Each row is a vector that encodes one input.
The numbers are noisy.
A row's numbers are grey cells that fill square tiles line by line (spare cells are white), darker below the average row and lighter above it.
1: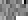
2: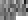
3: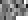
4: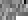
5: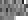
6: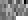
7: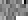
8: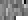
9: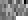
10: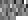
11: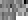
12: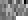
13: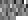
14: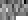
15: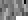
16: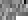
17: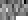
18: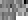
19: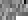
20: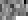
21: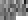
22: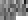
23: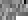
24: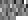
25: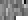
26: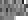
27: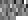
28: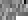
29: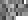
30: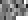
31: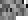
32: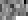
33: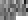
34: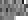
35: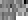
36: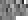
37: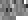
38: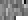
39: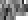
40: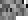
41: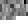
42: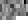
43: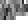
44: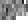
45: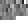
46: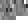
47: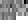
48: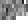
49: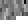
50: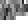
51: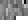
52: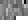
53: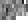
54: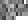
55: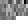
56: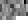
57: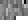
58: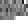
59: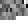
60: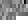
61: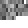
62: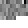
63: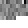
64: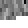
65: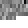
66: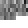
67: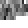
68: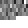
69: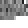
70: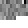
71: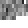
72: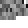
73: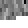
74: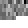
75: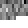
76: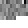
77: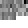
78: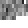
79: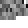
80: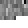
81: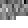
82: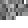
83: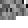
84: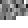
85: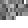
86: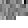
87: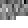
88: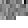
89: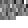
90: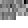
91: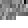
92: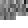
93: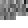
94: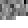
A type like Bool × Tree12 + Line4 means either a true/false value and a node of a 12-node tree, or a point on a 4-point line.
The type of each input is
Bool × Label9.
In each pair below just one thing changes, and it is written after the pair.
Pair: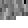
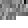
the label
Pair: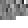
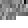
the true/false value
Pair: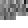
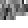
the true/false value
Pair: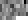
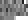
the true/false value
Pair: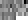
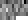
the label
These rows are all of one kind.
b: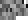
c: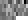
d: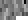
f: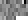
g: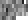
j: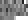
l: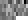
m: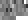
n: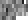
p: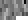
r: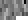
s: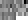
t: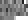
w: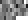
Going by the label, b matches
d, p and r.
